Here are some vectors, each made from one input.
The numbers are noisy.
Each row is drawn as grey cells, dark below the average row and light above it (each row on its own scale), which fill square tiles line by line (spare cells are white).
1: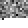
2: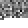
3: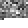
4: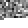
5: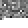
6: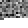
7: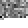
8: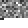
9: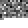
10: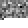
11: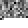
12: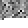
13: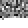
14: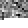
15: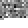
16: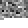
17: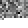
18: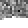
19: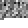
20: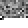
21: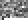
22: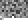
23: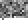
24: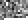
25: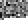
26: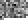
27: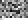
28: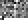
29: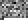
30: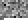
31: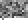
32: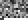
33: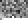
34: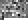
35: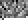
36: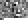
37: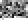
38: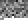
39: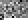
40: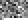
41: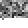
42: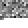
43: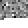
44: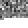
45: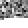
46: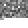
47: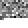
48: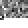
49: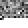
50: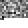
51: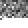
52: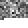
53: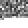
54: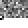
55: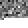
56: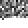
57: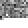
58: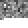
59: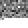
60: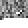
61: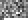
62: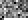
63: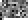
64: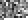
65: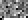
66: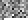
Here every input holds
a list of up to two points on a 9-point line.
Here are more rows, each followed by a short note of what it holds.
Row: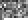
a list of two items
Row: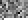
a list of one item
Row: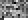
a list of two items
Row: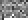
a list of two items
